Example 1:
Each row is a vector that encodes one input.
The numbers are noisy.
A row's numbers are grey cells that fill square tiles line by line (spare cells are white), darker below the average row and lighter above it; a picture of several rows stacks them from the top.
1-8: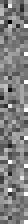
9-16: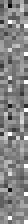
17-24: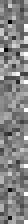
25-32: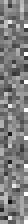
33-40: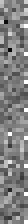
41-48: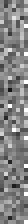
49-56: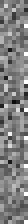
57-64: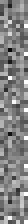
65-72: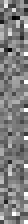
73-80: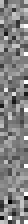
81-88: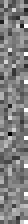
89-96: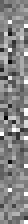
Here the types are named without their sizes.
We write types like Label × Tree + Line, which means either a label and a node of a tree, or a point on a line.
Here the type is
Bool × Label.
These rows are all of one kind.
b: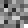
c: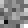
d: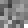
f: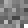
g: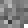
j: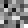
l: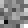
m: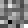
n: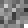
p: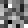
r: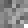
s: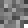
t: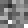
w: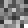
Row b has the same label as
j, p and t.
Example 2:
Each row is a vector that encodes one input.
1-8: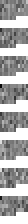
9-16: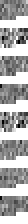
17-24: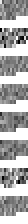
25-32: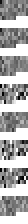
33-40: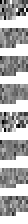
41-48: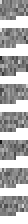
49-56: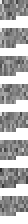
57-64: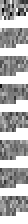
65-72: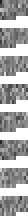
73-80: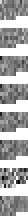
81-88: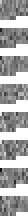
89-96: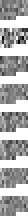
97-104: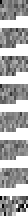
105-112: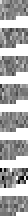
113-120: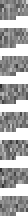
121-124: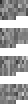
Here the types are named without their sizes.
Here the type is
Bool × Line.
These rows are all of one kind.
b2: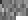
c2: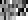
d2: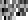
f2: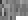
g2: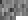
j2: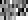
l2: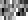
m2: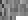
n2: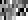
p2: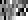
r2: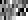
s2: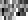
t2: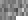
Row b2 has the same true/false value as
f2, g2, m2 and t2.
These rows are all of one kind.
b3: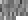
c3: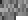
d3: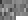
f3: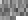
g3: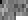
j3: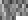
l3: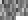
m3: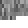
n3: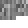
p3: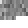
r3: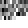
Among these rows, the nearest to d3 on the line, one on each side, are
g3 and m3.
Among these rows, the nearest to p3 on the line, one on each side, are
b3 and l3.
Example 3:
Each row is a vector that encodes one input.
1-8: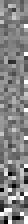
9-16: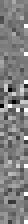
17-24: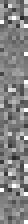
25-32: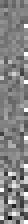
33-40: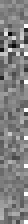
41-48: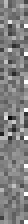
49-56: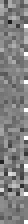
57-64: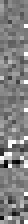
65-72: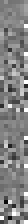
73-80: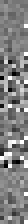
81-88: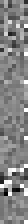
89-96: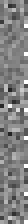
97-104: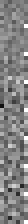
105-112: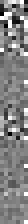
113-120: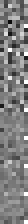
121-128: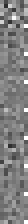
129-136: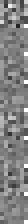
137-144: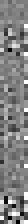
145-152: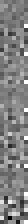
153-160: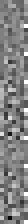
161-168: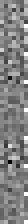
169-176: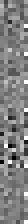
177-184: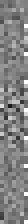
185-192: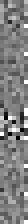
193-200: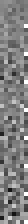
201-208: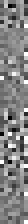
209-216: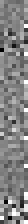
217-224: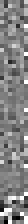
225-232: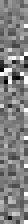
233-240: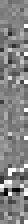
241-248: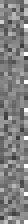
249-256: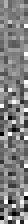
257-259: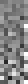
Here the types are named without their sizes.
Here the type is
Label × Label + Unit.
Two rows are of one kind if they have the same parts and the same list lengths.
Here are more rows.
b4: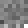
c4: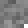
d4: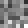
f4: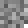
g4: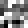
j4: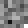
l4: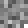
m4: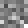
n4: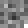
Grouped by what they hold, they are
b4, c4, d4, f4, j4, l4, m4, n4
g4

